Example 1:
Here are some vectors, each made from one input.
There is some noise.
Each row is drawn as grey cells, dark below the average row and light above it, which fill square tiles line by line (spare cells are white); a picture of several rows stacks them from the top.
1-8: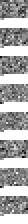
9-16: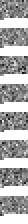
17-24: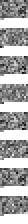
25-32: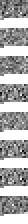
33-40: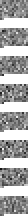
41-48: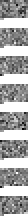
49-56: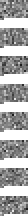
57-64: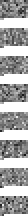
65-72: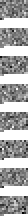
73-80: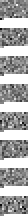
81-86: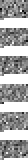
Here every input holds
either a point on an 8-point circle, or one of 11 labels.
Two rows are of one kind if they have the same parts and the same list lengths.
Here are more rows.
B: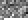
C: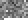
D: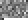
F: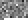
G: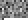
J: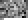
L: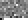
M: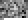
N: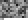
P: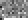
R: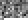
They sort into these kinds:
B, G, J, M, N, R
C, D, F, L, P

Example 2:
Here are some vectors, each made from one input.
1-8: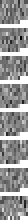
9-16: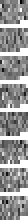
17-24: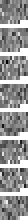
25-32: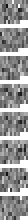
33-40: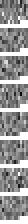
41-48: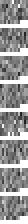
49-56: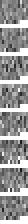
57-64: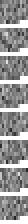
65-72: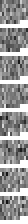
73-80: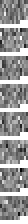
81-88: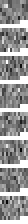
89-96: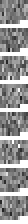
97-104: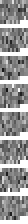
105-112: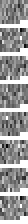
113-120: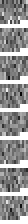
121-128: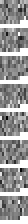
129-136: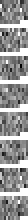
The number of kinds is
2.
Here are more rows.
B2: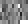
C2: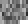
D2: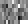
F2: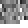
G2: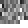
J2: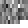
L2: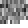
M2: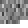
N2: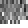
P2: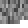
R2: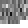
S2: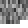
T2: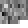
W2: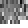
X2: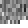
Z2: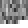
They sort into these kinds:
B2, D2, F2, G2, J2, L2, N2, W2, X2
C2, M2, P2, R2, S2, T2, Z2

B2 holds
three true/false values.
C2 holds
a point on an 11-point line.
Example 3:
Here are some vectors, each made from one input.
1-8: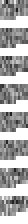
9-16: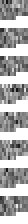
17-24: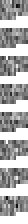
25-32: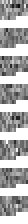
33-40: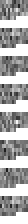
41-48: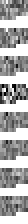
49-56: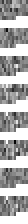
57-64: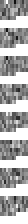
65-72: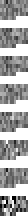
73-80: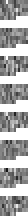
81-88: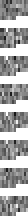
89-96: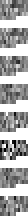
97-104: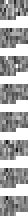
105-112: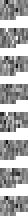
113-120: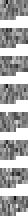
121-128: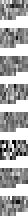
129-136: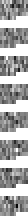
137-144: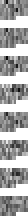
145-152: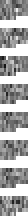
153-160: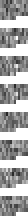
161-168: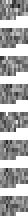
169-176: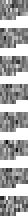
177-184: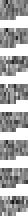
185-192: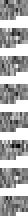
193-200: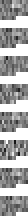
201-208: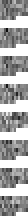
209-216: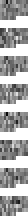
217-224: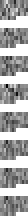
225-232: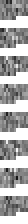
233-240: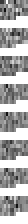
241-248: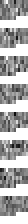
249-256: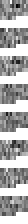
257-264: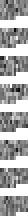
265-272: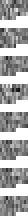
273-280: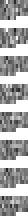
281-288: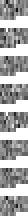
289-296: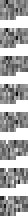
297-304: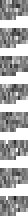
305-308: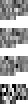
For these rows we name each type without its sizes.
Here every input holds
a list of points on a line.
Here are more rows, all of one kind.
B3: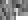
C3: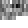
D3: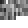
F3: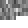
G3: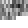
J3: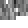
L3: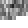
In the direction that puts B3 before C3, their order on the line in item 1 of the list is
D3, J3, F3, B3, L3, G3, C3.
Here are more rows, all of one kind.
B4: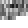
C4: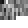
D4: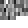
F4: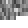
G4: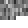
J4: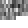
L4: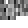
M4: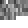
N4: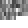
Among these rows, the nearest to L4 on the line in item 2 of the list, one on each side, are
D4 and G4.
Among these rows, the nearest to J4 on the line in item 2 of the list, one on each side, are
B4 and D4.
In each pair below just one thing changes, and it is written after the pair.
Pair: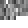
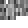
the place on the line in item 1 of the list
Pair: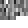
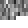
the place on the line in item 1 of the list
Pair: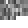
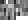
the place on the line in item 1 of the list
